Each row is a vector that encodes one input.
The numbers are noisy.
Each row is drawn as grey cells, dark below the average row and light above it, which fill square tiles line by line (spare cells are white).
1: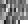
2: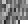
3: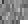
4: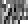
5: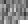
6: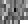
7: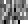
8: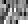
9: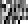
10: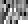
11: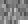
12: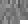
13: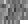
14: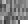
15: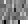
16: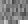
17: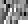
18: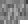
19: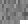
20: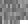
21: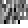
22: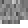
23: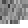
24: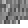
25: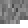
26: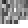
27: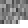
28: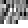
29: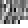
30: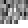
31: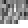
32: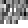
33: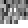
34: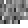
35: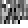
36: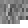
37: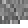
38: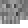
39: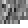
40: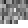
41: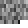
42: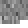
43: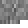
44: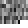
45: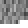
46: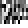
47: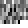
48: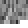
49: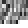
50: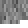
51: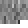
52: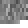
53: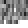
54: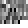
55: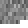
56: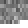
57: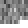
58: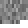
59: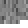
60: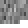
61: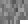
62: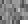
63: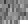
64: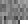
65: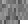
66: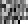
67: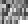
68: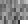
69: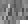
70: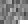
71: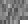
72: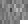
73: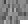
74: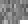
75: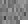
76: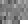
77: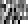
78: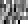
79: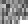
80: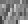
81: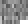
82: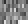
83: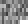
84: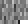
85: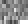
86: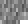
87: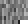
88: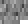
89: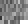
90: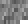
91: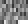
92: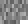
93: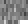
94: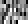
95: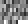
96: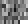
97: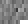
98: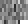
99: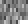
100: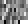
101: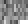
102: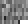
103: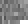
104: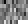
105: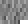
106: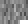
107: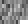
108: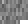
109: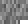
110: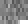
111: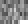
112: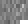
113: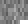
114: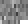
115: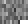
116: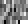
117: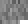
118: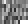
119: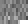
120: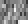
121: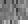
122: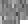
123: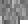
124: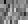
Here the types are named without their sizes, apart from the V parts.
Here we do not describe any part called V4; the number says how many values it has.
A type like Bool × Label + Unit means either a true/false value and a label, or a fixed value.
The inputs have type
(Bool × Bool × Bool × Bool + V4) × Line.
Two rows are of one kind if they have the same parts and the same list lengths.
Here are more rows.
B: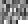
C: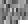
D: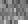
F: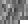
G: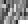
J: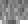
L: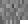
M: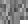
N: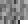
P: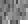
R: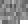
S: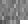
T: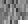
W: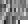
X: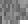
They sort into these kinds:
B, D, F, G, J, L, M, R, S, W
C, N, P, T, X

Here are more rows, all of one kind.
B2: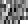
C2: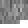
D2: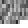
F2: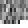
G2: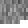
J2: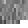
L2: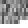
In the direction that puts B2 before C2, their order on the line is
B2, G2, C2, J2, F2, D2, L2.
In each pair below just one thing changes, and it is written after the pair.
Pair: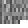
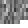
the place on the line
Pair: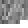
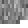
one of the four true/false values
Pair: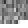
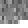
one of the four true/false values
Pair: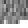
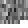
the place on the line
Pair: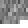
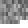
the place on the line
